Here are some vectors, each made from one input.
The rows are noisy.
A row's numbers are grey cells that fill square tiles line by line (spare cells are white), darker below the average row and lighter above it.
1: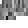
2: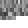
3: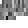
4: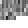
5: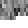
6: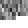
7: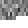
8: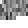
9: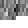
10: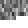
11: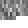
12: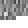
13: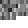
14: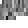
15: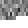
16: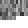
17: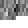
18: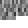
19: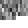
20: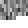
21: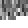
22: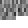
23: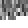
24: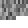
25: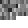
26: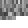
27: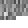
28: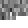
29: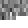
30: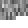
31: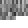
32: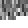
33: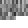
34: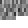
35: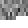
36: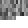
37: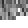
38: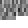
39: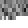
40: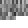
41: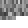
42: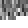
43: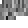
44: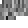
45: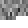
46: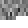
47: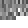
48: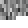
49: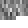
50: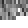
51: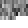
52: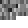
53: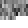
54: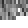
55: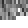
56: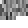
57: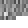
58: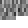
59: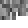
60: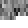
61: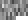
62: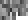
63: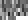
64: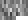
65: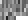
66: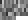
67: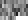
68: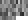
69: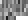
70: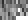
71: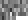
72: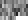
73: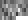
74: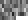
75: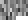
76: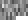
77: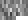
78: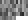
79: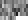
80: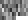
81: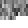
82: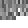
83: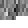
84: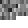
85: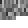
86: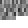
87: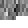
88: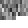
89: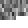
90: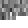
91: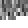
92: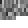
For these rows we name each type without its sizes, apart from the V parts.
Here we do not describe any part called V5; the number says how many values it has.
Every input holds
a true/false value, together with either a node of a tree, or a value of V5.
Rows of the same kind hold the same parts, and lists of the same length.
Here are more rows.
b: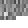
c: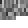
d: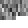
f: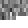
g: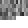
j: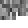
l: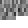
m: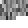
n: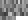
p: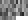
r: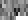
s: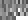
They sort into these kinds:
b, m, r, s
c, d, f, g, j, l, n, p

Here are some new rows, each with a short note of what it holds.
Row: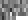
a true/false value and a value of V5
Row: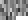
a node of a tree and a true/false value
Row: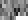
a node of a tree and a true/false value
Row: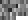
a true/false value and a value of V5
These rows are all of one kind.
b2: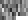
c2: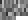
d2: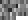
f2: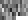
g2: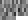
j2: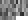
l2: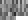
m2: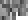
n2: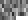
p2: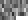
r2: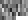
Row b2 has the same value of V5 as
f2, l2 and r2.
